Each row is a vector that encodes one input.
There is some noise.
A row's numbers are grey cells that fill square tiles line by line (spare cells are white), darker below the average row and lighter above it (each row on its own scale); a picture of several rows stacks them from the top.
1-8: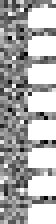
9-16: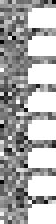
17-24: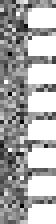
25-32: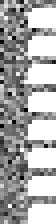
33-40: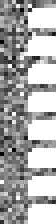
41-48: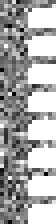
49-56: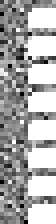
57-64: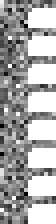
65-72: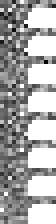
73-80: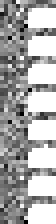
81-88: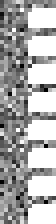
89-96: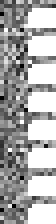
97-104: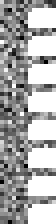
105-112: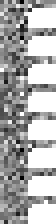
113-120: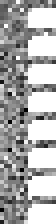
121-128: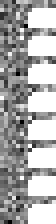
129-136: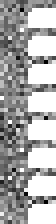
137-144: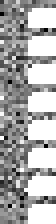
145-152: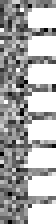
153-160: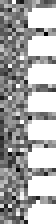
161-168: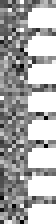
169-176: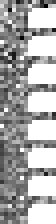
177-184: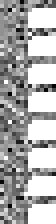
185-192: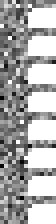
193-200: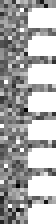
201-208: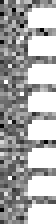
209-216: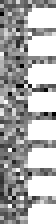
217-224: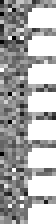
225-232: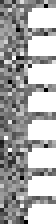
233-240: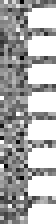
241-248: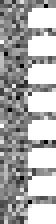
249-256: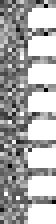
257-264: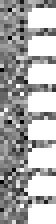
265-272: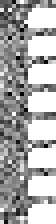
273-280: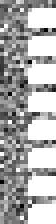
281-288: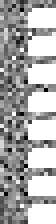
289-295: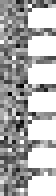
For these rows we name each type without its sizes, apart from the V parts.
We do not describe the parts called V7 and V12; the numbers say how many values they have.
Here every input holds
a true/false value and a value of V7, together with either a point on a line, or a value of V12.
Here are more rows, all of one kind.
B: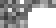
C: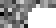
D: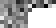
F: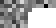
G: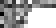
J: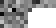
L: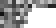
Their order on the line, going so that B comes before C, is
B, L, F, G, D, J, C.
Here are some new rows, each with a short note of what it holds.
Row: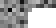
a true/false value, a value of V7 and a value of V12
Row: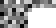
a true/false value, a value of V7 and a value of V12
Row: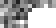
a point on a line, a true/false value and a value of V7
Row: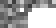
a true/false value, a value of V7 and a value of V12
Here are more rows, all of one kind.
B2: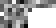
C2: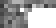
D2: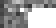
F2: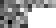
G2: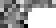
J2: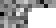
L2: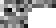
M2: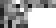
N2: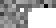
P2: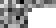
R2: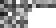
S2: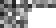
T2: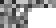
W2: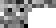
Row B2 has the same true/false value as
L2, P2 and W2.
